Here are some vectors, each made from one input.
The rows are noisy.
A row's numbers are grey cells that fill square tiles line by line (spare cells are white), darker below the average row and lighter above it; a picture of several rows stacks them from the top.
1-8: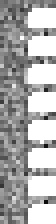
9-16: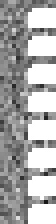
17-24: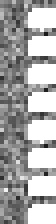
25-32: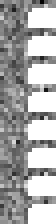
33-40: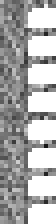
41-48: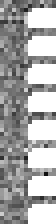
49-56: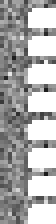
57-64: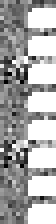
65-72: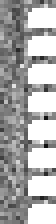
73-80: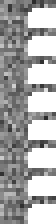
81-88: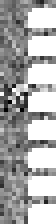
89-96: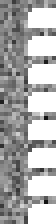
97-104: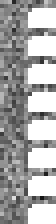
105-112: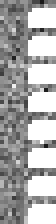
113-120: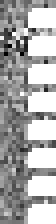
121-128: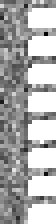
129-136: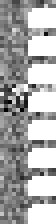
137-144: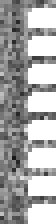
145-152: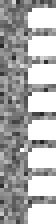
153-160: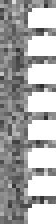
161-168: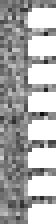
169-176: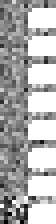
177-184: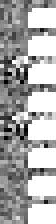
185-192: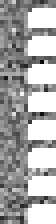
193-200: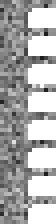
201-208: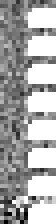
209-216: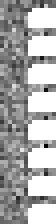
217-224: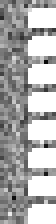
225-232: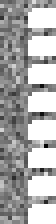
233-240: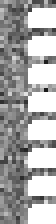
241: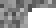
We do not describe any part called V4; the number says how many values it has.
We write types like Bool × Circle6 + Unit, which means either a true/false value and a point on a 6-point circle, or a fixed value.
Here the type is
List2(Circle8 × V4).
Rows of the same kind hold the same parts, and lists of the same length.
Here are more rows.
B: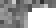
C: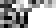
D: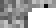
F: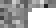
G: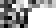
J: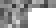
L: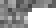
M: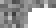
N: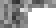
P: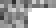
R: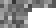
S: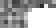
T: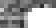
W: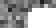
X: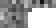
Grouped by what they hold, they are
B, L, M, N, R, S, T, W, X
C, G
D, F, J, P

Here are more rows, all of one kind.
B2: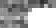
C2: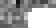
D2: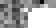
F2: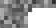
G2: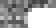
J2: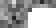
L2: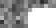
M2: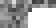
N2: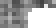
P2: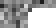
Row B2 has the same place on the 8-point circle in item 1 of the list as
C2, D2, L2 and N2.
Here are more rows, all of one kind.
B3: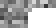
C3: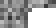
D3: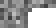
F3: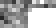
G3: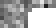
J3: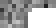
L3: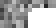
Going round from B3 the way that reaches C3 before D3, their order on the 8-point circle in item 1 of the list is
B3, C3, D3, J3, L3, G3, F3.
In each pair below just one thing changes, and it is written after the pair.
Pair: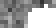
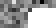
the value of V4 in item 1 of the list
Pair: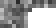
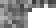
the place on the 8-point circle in item 2 of the list
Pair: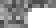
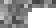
the value of V4 in item 1 of the list
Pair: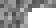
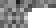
the value of V4 in item 2 of the list
